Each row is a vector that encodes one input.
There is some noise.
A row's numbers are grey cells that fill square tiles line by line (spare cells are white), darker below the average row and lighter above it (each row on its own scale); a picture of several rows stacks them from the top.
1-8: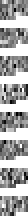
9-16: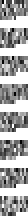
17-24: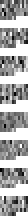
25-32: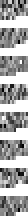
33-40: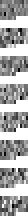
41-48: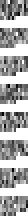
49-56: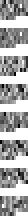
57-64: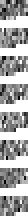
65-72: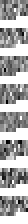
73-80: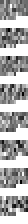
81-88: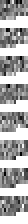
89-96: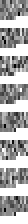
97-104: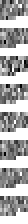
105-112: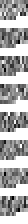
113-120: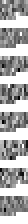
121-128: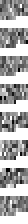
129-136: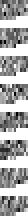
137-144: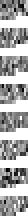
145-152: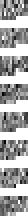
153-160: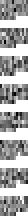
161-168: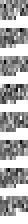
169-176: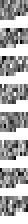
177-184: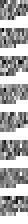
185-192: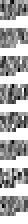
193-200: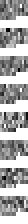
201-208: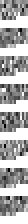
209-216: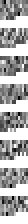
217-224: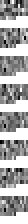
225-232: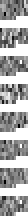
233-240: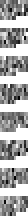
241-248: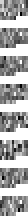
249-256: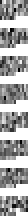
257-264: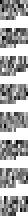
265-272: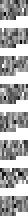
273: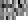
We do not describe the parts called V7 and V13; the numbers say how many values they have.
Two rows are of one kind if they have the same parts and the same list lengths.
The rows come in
2 kinds.
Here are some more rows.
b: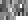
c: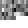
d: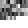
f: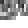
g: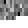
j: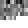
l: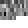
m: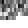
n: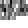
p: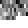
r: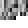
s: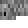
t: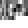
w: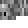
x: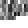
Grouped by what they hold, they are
b, c, n
d, f, g, j, l, m, p, r, s, t, w, x

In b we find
a point on a 5-point line, a point on a 9-point line, a true/false value and a value of V7.
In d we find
a point on a 9-point line, a value of V7 and a value of V13.
